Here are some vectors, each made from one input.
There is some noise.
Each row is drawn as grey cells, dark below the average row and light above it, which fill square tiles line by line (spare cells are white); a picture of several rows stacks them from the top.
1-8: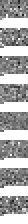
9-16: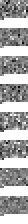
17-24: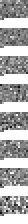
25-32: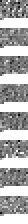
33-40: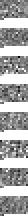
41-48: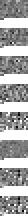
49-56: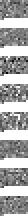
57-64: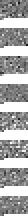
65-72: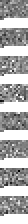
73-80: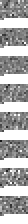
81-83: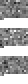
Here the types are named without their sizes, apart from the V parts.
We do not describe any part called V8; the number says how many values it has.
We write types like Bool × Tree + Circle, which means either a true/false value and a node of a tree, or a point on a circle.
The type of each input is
(Bool × Circle + Unit) × V8.
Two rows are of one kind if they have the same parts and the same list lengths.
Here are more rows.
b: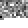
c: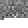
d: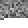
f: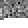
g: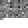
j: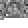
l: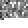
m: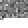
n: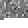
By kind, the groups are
b, c, d, f, g, l, m, n
j

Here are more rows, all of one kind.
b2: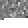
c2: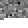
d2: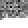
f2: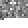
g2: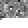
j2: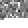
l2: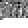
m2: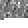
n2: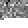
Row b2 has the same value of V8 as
l2 and m2.
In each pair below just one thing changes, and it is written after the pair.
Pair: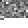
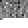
the place on the circle
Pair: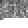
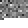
the value of V8
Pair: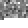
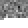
the true/false value
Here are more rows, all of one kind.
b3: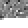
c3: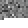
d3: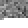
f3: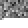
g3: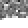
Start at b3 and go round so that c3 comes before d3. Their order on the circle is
b3, g3, c3, d3, f3.
